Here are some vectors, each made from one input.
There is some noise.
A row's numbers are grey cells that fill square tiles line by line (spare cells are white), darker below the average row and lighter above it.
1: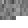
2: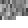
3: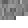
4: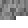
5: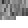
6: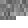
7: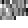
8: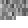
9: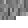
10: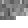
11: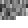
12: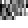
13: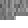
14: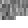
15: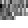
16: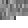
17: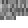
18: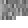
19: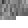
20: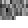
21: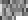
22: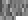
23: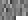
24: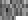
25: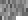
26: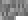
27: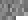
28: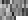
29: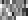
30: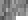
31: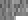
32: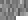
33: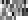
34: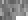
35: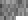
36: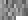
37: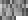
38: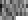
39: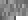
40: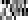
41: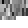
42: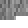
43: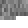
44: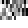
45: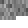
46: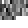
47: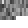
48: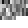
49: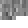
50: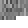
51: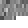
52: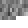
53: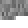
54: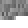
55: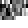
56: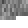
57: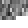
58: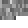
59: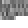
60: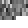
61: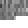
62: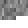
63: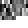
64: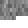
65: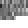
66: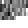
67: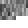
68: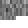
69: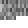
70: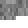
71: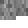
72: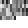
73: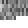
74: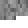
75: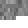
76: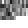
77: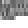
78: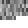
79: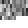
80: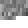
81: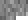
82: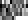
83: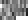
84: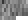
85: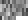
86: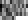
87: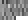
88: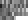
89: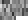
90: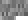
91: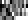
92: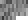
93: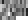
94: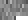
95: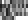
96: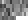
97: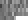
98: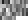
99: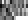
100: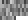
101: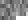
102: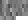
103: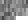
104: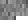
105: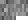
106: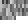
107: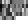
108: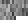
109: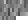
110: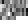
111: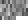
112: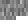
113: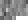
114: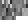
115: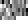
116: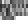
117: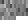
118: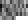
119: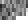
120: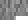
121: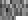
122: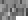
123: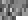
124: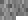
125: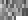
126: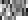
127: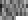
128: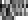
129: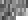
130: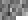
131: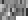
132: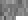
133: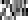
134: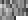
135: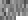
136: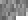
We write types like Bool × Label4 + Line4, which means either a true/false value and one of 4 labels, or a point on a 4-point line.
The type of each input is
(Circle11 + Unit) × Label7.
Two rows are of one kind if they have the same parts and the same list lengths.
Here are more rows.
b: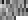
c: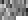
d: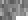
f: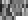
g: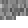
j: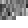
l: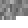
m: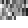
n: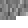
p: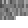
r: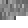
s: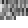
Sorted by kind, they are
b, d, g, j, m, n, r, s
c, f, l, p

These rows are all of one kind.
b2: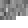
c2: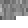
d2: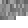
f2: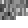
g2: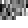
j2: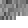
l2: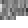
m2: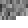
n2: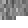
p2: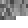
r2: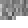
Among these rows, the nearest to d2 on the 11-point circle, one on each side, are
j2 and p2.
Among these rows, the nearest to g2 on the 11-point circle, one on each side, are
c2 and f2.
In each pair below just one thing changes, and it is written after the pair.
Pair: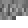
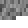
the label
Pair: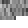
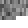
the place on the 11-point circle
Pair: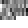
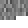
the place on the 11-point circle
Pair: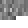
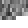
the place on the 11-point circle
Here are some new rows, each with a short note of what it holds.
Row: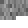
one of 7 labels
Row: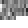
a point on an 11-point circle and one of 7 labels
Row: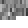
one of 7 labels
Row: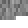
one of 7 labels
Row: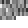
a point on an 11-point circle and one of 7 labels
